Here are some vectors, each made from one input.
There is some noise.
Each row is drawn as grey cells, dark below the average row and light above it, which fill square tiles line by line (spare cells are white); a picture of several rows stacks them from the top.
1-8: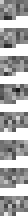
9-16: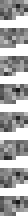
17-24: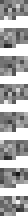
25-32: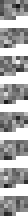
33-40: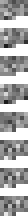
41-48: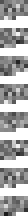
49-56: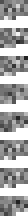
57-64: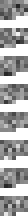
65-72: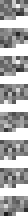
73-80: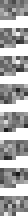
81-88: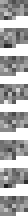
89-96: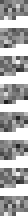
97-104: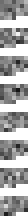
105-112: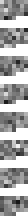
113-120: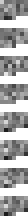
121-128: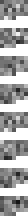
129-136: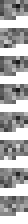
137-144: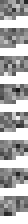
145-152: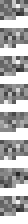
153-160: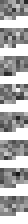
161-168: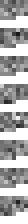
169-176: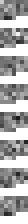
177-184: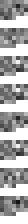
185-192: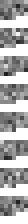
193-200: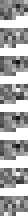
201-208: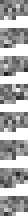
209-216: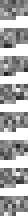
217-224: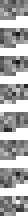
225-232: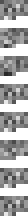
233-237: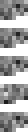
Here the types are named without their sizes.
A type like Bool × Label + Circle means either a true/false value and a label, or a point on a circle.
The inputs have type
Line.
